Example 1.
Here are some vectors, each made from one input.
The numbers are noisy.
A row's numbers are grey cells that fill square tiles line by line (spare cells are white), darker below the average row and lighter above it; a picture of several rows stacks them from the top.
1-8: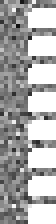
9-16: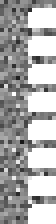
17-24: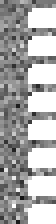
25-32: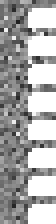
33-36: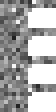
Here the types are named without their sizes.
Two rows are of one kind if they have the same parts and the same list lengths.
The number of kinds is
2.
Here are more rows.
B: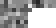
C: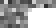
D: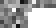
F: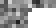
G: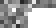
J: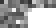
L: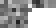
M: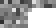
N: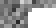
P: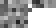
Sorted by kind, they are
B, D, F, G, L, P
C, J, M, N

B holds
a true/false value.
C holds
a point on each of two lines and a true/false value.
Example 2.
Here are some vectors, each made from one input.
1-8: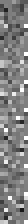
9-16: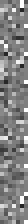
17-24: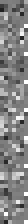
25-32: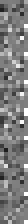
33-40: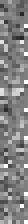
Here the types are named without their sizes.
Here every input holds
a point on a line and three true/false values.
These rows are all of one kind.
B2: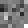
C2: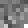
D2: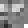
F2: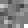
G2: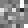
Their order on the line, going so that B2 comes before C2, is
D2, B2, F2, C2, G2.
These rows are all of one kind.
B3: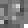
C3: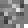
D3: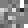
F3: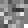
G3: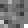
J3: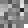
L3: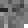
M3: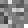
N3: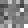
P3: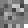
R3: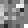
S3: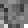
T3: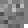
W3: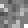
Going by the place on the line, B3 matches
C3, P3 and R3.
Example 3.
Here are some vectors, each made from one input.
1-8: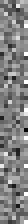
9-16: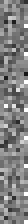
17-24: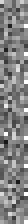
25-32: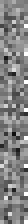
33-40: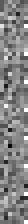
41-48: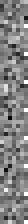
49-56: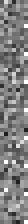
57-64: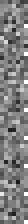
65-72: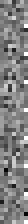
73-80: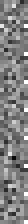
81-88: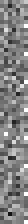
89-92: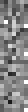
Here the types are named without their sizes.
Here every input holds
a label and a point on a line.
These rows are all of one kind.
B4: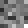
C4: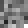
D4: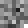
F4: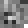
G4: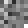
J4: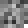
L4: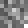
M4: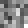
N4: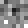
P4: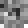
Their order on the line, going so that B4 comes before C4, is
M4, L4, B4, N4, D4, P4, G4, C4, J4, F4.
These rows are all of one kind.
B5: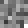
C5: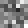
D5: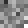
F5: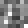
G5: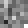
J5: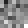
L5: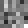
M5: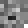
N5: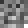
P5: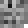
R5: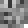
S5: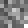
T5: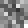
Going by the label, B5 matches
C5 and T5.
